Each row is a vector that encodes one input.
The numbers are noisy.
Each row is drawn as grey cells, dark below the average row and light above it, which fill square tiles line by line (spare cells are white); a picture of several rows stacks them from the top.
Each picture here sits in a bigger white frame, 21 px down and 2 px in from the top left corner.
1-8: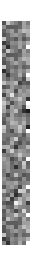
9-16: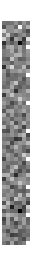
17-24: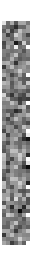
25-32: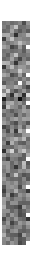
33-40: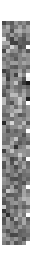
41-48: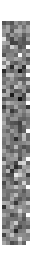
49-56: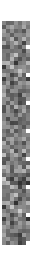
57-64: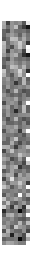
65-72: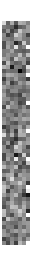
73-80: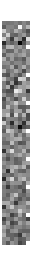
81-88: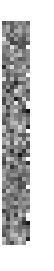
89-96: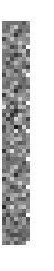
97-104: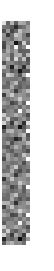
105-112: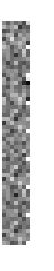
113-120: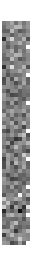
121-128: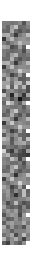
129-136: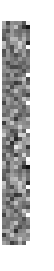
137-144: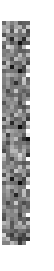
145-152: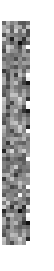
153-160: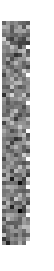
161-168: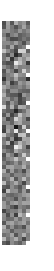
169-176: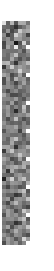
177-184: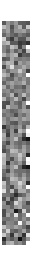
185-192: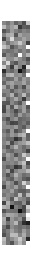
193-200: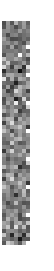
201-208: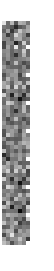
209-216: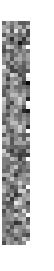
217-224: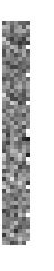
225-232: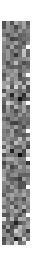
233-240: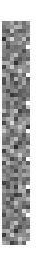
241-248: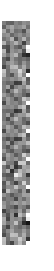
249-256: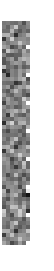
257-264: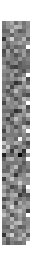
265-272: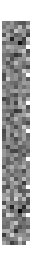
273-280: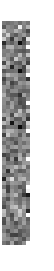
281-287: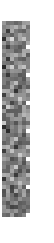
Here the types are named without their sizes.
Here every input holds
a node of a tree.
